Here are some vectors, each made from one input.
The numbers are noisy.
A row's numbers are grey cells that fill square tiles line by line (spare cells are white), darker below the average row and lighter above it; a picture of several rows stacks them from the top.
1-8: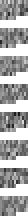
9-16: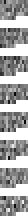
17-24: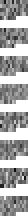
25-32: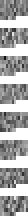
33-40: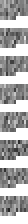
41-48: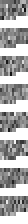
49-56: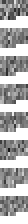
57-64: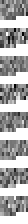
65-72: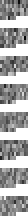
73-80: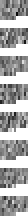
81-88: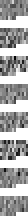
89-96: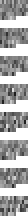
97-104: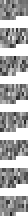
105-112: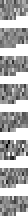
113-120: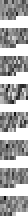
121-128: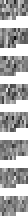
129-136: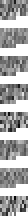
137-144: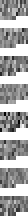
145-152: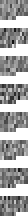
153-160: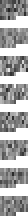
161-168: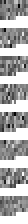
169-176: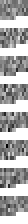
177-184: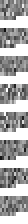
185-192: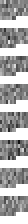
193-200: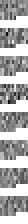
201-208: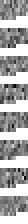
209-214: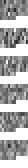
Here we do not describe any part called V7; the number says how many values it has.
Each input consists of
a value of V7, together with either one of 8 labels, or a point on a 9-point line.
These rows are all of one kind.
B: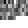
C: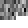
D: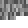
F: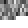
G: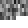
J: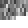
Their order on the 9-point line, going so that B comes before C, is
F, J, B, D, C, G.
